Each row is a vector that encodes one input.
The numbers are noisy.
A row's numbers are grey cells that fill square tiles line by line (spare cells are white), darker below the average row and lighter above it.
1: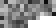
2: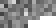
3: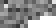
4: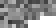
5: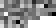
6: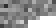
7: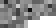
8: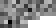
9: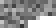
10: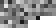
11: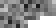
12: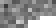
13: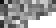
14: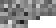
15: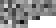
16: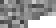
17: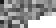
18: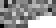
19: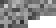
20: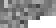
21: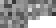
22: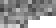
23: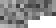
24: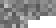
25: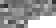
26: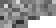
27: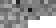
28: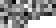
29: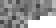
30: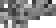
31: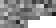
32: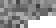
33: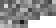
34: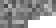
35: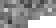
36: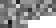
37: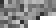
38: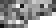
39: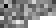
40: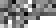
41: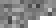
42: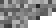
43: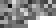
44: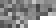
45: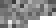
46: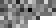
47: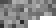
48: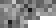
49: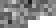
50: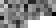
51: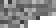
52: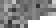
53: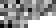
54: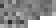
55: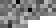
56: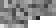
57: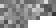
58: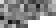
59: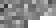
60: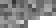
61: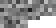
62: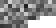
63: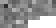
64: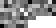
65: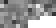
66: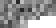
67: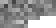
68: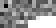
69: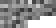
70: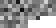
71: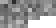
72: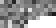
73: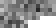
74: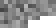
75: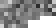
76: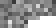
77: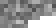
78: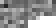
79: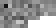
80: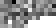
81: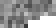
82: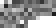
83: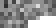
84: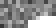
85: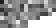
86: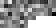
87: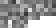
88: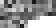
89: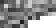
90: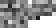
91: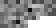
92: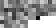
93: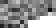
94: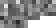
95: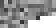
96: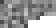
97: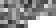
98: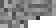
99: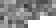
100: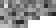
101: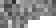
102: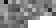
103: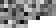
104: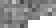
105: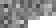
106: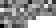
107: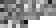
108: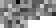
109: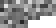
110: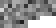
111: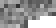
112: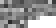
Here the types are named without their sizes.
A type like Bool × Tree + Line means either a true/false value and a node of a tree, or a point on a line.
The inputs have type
Circle × Tree × (Tree + Unit).
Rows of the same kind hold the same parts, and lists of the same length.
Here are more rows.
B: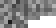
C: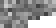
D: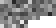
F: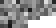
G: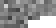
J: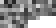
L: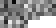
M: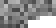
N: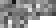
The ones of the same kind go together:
B, C, D, F
G, J, L, M, N

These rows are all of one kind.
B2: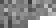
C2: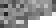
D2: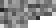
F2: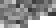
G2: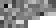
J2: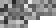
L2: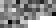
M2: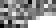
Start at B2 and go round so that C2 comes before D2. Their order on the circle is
B2, M2, G2, J2, L2, C2, F2, D2.
